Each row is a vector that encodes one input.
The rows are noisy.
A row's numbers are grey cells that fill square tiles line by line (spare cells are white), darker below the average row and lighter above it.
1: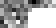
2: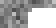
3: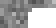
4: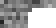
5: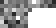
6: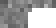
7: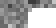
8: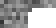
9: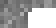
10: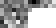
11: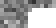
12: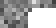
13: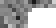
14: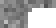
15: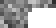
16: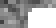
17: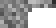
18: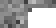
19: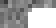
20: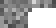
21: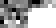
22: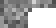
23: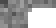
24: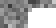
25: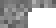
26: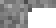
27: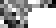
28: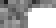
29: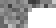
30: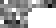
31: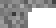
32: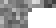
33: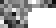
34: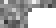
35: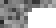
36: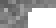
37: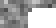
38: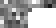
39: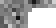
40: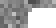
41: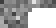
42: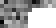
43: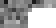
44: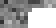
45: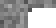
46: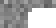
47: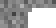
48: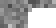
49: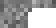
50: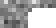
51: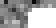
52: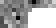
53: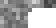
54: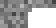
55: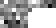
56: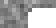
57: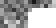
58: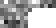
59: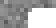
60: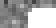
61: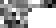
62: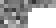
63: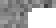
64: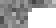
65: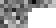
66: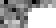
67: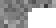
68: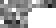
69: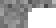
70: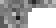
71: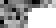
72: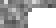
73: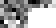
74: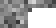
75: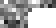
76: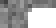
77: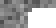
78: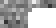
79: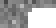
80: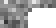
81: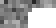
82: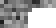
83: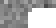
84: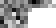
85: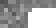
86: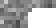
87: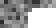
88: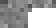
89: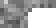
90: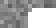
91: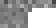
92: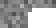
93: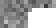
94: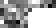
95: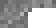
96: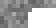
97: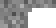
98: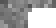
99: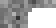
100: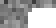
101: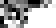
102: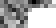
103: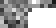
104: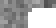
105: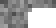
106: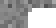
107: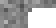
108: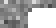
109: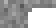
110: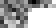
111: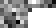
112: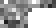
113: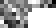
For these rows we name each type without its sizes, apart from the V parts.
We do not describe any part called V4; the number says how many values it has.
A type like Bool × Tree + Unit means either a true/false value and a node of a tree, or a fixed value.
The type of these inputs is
Bool × (Tree + V4).
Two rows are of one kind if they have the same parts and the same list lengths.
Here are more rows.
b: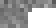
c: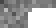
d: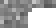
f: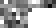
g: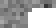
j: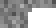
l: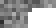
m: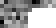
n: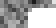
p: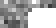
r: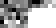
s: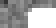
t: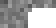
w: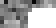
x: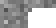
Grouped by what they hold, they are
b, c, j, l, m, r, s, t, w
d, f, g, n, p, x

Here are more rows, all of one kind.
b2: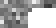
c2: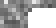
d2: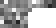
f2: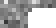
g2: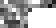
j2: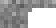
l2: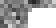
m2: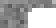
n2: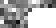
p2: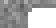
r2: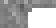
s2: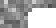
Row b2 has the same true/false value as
d2 and m2.
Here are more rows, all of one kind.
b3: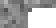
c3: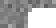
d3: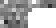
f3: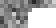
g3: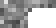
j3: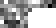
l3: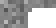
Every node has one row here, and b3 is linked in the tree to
j3 and l3.
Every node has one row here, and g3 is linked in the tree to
c3.
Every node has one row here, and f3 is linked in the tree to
d3 and j3.
